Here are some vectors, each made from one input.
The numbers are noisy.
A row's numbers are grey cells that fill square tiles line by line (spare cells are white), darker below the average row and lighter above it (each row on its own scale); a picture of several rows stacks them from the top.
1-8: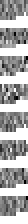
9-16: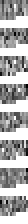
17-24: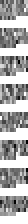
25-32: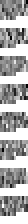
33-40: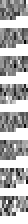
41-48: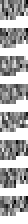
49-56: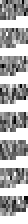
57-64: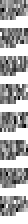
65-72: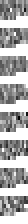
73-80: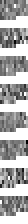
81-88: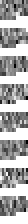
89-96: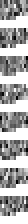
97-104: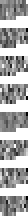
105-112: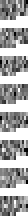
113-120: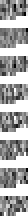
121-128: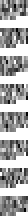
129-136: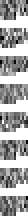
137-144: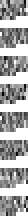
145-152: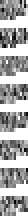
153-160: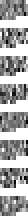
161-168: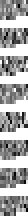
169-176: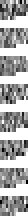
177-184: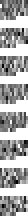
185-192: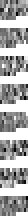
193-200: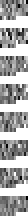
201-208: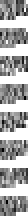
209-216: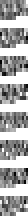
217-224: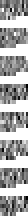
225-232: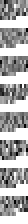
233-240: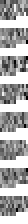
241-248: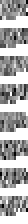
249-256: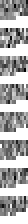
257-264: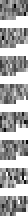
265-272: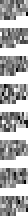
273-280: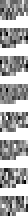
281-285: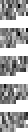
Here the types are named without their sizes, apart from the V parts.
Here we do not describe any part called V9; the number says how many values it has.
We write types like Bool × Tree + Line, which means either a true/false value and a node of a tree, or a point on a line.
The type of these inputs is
(Bool × Bool × Bool + Label) × V9.
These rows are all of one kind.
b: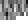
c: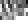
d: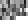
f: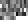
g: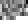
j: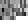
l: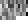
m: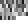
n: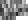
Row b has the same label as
c and l.
